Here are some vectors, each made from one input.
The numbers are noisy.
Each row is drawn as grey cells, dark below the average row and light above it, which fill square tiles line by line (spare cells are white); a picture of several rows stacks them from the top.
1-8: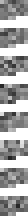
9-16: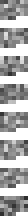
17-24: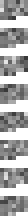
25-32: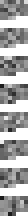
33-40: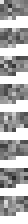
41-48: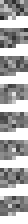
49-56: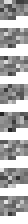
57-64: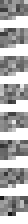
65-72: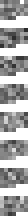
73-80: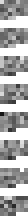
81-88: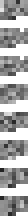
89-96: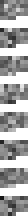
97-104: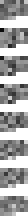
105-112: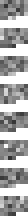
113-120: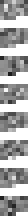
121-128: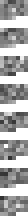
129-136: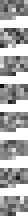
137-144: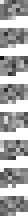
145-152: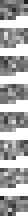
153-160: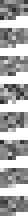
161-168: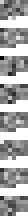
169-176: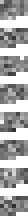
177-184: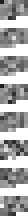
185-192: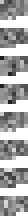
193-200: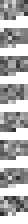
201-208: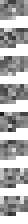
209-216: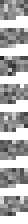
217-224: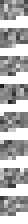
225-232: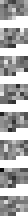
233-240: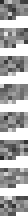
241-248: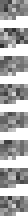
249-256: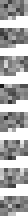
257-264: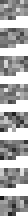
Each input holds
either a fixed value, or one of 6 labels and three true/false values, or a node of a 13-node tree.
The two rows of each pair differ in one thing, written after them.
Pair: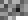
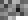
one of the three true/false values
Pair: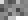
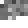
the label
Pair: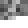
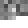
the label
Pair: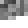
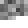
the label
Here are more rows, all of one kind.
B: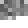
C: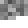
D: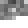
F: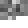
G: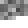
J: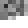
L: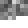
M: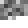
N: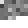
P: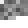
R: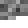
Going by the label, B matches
F and L.
